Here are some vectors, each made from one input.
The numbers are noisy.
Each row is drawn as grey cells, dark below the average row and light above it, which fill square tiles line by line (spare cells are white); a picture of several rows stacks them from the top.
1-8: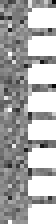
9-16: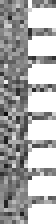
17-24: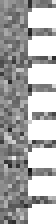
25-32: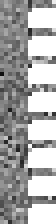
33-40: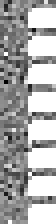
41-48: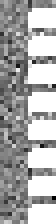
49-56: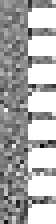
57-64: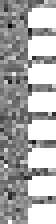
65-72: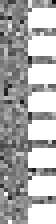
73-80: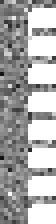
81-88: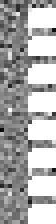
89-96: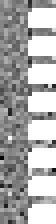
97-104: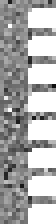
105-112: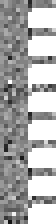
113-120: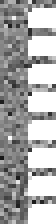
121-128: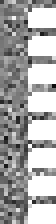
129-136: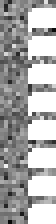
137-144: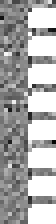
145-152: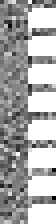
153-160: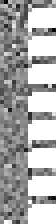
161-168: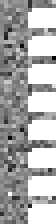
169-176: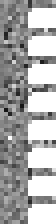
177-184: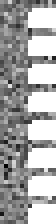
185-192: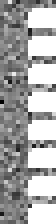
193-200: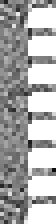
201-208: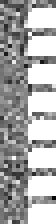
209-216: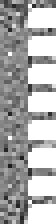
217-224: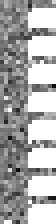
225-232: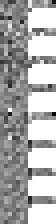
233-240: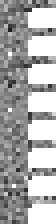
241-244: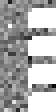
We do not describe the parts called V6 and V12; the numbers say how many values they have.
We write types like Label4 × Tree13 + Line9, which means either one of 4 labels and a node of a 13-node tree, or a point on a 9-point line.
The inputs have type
((Bool × Bool × Bool + Unit) × V6 + Unit) × V12 + Line4 × Line5.
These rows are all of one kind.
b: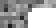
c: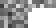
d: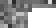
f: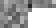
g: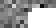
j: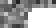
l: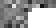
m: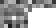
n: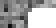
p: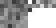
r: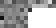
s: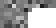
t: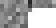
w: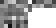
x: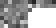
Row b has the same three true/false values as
c, g, l and t.
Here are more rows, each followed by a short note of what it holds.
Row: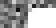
a point on a 4-point line and a point on a 5-point line
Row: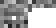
three true/false values, a value of V6 and a value of V12
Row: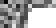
a point on a 4-point line and a point on a 5-point line
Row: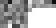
a value of V12
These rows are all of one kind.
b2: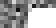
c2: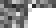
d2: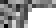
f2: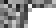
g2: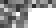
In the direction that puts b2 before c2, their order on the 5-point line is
b2, f2, g2, d2, c2.
